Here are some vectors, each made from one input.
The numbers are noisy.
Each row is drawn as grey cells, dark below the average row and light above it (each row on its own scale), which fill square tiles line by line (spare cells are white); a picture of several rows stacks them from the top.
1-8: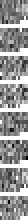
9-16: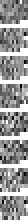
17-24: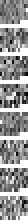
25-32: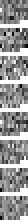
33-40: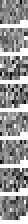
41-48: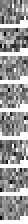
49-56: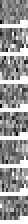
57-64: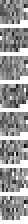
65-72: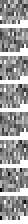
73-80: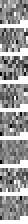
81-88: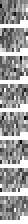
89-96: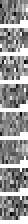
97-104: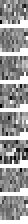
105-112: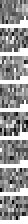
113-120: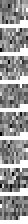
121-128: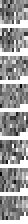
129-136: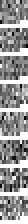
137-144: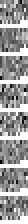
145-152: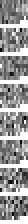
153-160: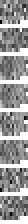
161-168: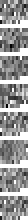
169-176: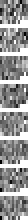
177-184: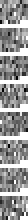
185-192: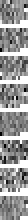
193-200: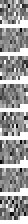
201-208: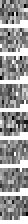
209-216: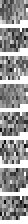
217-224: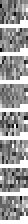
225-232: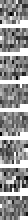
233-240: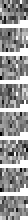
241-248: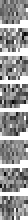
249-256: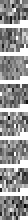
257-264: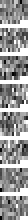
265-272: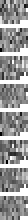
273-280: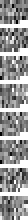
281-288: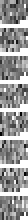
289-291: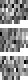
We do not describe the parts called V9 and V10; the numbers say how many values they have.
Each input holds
either a node of a 7-node tree and a value of V9, or a list of up to two items, each a true/false value and a value of V10.
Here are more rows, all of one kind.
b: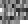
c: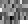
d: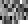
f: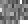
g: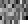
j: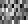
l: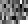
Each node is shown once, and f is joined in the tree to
c.
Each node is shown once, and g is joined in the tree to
d.
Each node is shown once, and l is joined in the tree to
j.
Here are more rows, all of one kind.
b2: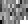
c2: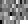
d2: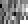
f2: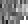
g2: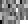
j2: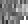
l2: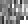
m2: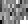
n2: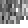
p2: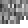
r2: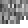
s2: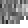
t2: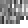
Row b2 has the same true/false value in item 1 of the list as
c2, g2 and m2.
